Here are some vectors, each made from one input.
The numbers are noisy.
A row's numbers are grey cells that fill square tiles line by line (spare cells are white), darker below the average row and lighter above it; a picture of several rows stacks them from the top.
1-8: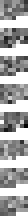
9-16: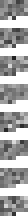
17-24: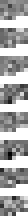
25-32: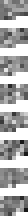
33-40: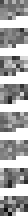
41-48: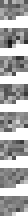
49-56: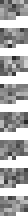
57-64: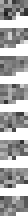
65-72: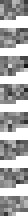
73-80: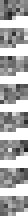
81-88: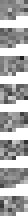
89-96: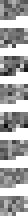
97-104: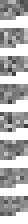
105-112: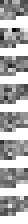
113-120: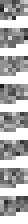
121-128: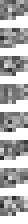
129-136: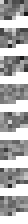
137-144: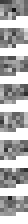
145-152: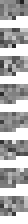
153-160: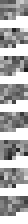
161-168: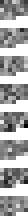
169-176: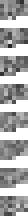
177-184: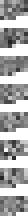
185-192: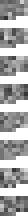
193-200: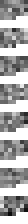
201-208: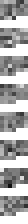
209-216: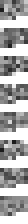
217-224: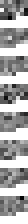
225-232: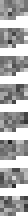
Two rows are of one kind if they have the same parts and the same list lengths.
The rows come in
3 kinds.
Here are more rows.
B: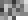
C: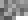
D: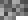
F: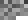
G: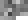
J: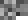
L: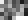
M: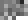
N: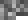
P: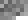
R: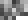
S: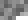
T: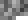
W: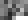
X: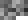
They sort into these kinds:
B, M, R
C, D, F, G, J, N, P, S, T, X
L, W

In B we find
a point on a 5-point line.
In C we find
a point on a 5-point line and three true/false values.
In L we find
one of 5 labels.
